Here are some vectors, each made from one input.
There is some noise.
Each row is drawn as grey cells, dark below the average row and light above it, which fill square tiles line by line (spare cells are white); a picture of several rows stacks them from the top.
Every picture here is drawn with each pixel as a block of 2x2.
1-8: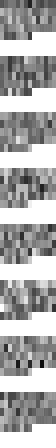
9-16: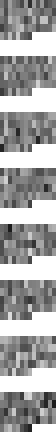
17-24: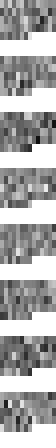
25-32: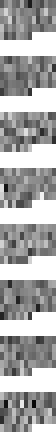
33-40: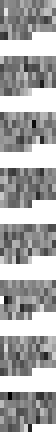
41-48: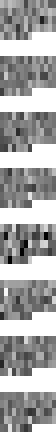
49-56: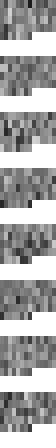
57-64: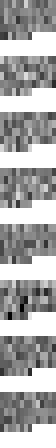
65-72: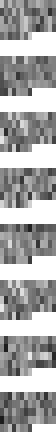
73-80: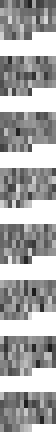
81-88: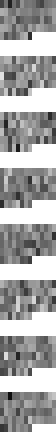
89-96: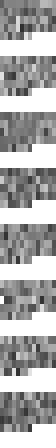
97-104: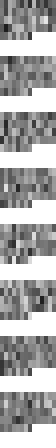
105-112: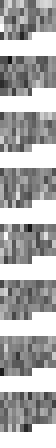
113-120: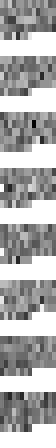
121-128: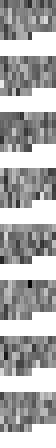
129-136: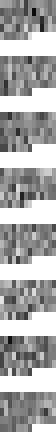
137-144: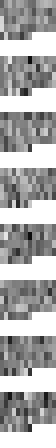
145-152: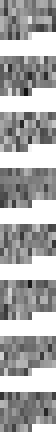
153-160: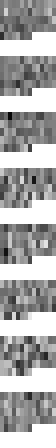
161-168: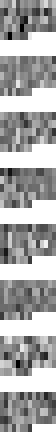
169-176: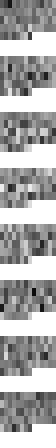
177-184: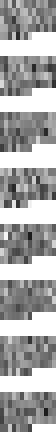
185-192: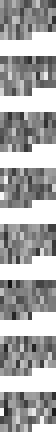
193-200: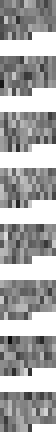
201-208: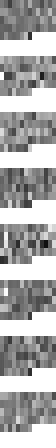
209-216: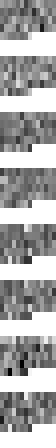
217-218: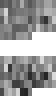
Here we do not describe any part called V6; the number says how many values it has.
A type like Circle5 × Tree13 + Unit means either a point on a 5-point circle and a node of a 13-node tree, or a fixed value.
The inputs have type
(Bool × Bool × Bool + Line8) × V6 + List3(Line9).
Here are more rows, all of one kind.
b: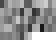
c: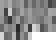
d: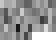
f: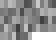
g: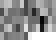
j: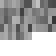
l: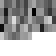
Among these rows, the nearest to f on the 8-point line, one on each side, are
j and l.
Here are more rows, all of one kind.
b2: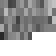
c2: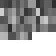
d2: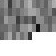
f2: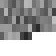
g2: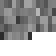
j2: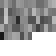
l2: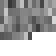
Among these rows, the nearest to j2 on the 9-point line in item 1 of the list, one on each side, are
d2 and g2.
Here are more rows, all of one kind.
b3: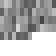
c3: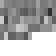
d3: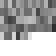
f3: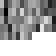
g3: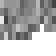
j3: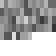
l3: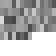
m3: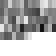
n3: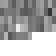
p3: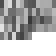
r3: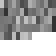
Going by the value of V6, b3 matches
f3, g3, j3 and r3.
